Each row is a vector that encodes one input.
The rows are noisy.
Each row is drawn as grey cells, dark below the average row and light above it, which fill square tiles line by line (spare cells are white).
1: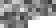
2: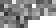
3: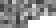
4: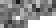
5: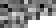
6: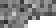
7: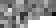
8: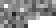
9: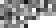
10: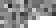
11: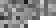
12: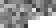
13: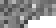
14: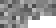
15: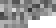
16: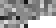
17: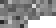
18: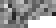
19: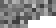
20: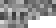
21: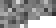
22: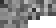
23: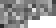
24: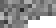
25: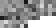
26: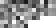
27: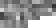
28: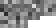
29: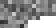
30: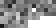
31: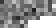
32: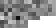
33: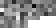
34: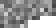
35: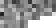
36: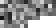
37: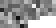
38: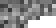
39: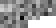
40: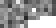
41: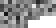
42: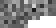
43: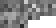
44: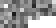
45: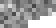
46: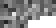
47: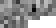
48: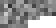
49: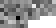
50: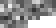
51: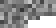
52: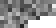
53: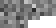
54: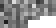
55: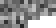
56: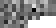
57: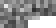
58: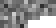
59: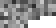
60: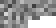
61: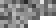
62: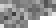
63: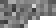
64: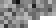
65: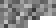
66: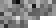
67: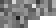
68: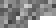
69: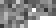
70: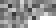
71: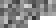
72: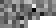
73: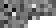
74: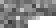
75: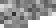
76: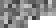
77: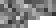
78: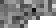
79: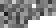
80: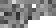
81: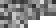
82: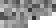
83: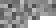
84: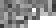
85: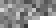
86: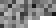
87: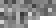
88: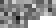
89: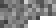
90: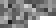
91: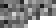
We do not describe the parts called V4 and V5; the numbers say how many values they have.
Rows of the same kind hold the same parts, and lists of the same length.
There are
3 kinds of row.
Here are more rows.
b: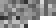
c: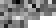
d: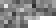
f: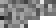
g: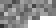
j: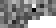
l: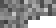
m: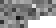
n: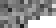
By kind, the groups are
b, f
c, d, g
j, l, m, n

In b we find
a fixed value.
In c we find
a point on a 6-point circle and a true/false value.
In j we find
a value of V4 and a value of V5.
